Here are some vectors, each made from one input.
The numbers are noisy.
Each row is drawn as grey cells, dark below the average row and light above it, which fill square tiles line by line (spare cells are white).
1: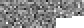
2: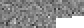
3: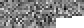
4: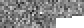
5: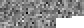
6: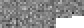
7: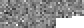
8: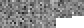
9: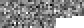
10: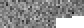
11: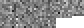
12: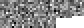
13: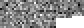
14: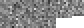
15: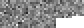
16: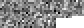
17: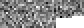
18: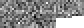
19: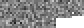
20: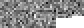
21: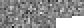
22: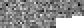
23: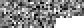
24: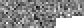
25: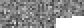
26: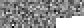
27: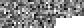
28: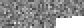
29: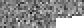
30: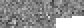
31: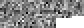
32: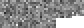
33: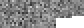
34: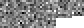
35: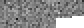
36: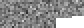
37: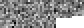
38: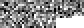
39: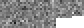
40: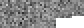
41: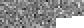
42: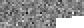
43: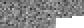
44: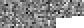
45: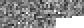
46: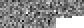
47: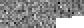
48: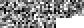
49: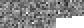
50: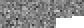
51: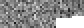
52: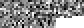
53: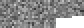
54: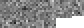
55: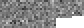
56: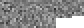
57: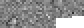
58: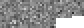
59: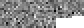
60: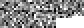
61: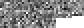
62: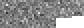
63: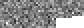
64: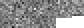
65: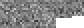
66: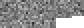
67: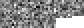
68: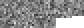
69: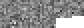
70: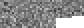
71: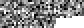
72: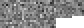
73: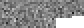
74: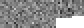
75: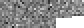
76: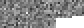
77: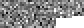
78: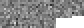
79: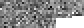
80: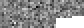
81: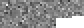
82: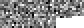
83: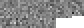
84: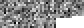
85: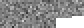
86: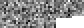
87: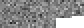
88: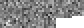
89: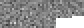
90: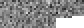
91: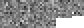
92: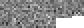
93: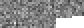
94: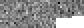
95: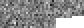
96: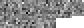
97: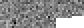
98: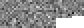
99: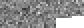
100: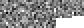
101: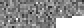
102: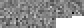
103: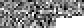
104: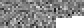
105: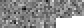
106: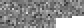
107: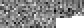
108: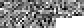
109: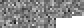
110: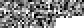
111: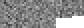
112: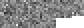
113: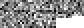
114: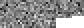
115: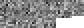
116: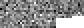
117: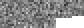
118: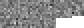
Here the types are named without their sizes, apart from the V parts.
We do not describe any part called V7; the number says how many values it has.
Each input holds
a point on a line, together with either a node of a tree, or a value of V7.
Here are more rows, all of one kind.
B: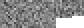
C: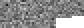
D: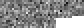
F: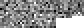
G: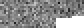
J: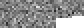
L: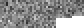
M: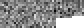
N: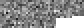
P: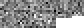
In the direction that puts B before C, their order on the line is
L, G, M, B, D, J, N, P, C, F.
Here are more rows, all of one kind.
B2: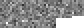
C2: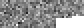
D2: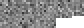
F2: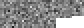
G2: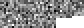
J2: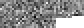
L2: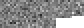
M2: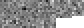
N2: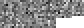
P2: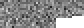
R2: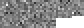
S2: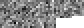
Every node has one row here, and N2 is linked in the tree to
J2.
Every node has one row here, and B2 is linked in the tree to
F2, R2 and S2.
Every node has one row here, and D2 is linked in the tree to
R2.
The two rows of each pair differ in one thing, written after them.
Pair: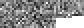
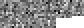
the place on the line
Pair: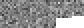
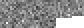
the node of the tree
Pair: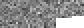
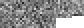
the node of the tree
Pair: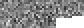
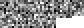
the node of the tree
